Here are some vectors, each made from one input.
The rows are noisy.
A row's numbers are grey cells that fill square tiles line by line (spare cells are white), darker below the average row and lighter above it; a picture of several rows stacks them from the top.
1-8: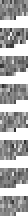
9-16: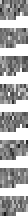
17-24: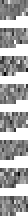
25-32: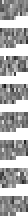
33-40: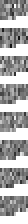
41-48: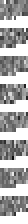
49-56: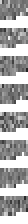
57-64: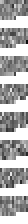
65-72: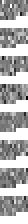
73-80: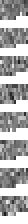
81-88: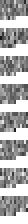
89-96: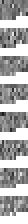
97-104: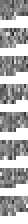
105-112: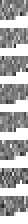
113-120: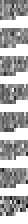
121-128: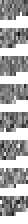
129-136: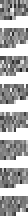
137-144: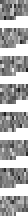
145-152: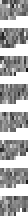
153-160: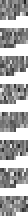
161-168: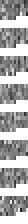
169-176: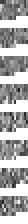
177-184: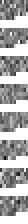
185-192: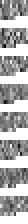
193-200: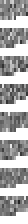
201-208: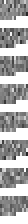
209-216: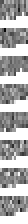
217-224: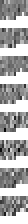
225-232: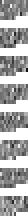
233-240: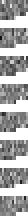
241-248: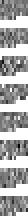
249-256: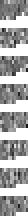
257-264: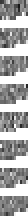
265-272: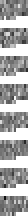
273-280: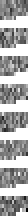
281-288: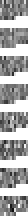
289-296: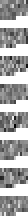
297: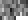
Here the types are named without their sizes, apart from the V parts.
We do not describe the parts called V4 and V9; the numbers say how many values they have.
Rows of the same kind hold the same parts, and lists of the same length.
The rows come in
4 kinds.
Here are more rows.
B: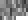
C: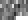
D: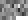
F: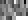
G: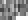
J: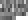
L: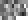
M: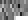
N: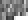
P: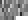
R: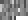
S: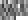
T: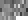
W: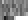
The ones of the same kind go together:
B, R, S
C, G, J
D, F, L, T
M, N, P, W

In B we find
a label and three true/false values.
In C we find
a label.
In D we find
three true/false values, a value of V4 and a value of V9.
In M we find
a value of V4 and a value of V9.
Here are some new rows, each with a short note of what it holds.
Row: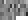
a label and three true/false values
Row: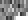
a value of V4 and a value of V9
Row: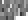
a value of V4 and a value of V9
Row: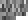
a label
